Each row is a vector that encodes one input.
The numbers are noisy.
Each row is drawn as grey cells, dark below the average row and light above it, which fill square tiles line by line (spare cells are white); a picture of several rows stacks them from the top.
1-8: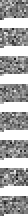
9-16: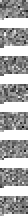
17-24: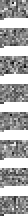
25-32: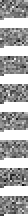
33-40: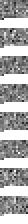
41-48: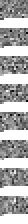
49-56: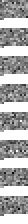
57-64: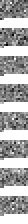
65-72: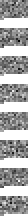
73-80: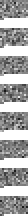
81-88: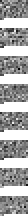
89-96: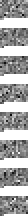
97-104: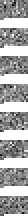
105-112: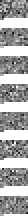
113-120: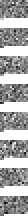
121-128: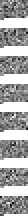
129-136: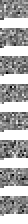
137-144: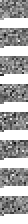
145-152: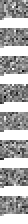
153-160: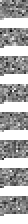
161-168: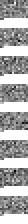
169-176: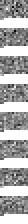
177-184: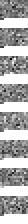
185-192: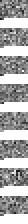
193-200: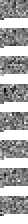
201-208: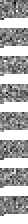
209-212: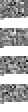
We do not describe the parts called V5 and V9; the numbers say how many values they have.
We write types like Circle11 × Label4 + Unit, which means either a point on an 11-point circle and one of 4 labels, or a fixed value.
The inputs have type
Bool × Tree11 × V5 × V9.
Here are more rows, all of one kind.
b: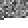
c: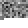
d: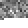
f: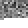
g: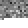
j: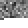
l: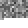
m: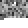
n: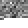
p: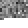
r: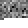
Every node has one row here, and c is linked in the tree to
f and n.
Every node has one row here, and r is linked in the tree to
n.
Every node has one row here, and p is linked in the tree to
b.
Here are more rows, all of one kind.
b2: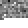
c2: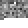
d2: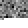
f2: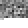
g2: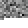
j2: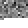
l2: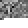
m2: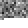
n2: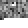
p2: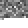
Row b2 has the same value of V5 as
c2 and j2.
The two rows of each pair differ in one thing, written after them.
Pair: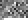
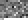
the true/false value
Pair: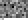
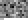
the node of the tree
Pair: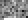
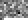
the value of V9
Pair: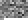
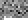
the true/false value
